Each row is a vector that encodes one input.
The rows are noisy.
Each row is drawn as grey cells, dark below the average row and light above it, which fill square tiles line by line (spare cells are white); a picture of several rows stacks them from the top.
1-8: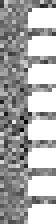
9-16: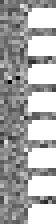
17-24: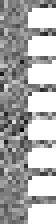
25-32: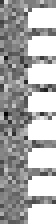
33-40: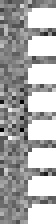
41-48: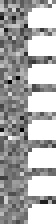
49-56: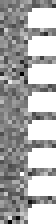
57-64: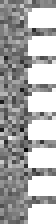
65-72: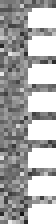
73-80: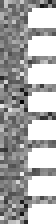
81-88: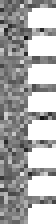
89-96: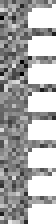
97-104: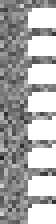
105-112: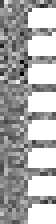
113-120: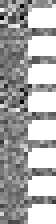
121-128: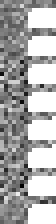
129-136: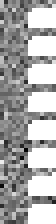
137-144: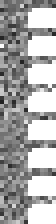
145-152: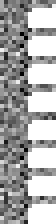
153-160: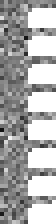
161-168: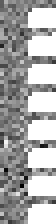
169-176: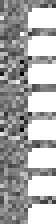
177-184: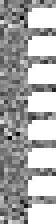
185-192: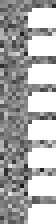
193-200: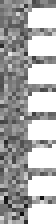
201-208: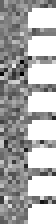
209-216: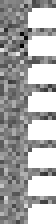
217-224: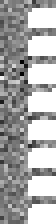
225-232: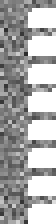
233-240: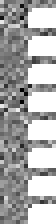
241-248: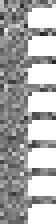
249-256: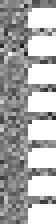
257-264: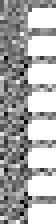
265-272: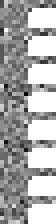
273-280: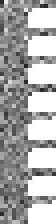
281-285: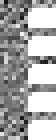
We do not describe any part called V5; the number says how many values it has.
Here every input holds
either a point on a 7-point line, or a list of up to two items, each a true/false value and a value of V5.
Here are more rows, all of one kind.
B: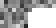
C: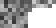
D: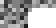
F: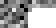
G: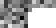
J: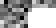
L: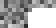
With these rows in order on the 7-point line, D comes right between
G and J.
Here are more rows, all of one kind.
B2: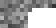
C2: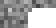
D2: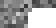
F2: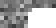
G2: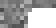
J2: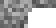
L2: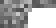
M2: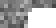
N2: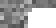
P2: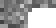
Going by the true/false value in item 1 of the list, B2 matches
C2 and P2.
